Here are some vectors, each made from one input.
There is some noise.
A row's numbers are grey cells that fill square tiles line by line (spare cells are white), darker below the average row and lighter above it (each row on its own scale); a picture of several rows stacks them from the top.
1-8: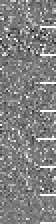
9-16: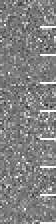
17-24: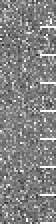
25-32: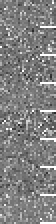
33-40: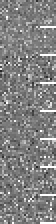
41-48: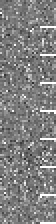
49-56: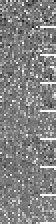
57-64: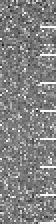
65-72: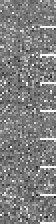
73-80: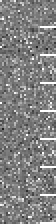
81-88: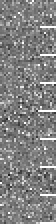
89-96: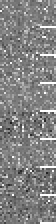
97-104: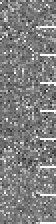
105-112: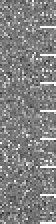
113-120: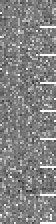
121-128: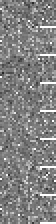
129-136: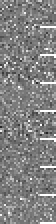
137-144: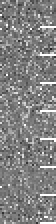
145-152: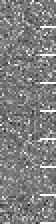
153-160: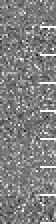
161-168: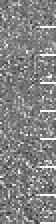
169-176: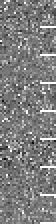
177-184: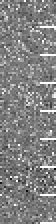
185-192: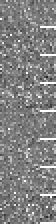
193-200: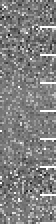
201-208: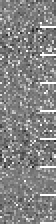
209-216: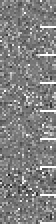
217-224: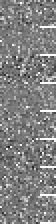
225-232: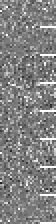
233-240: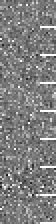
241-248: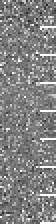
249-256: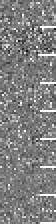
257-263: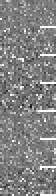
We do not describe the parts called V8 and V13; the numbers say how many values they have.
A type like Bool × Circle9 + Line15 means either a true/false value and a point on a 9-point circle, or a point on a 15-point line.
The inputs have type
Label10 × V8 + Line6 × V13.
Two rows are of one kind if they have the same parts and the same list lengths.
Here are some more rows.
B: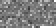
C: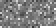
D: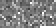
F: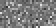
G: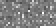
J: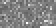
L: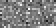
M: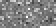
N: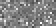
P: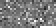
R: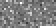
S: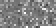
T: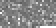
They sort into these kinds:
B, D, G, J, S
C, F, L, M, N, P, R, T

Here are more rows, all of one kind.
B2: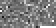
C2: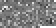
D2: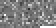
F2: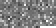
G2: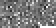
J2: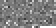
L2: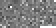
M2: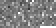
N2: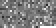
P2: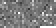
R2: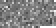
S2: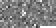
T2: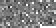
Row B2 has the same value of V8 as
C2, G2 and T2.
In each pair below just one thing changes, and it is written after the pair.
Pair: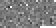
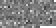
the value of V8
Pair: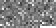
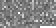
the value of V8
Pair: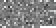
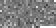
the label
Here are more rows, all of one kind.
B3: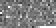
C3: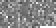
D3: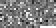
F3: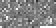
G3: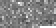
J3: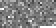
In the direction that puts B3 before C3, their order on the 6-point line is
D3, B3, F3, C3, G3, J3.
